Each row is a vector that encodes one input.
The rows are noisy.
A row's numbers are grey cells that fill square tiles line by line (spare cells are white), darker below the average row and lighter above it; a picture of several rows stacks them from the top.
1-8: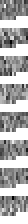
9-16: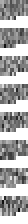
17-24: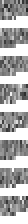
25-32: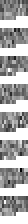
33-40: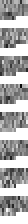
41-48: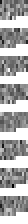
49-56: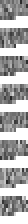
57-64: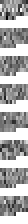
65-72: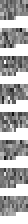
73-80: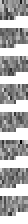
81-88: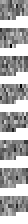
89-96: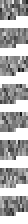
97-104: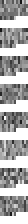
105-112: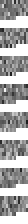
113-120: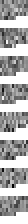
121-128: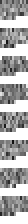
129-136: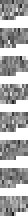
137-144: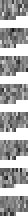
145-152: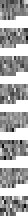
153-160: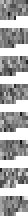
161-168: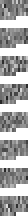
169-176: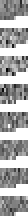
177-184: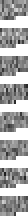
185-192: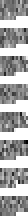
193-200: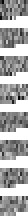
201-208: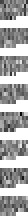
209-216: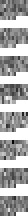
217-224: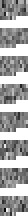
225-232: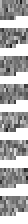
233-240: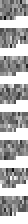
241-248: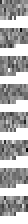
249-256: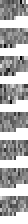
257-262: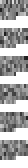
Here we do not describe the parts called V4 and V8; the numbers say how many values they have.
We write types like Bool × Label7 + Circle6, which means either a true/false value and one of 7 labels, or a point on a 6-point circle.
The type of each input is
Bool × Circle10 + (Circle6 + V8) × V4 + Tree9 × Tree9.
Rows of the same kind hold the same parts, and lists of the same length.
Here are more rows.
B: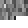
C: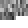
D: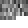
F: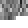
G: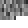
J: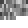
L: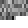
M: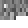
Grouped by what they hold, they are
B, G, M
C, F
D
J, L

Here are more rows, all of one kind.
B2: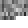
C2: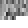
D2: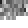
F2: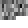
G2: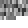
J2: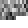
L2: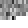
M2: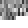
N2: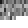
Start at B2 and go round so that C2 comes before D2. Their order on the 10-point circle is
B2, F2, M2, N2, C2, D2, L2, G2, J2.
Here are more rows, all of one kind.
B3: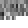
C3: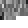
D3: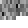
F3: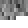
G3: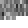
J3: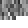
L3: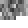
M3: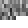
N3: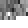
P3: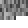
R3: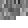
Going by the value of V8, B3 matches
D3 and G3.
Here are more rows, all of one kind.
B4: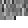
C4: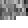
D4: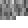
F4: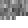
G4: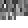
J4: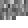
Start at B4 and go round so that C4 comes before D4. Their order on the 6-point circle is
B4, G4, C4, F4, D4, J4.
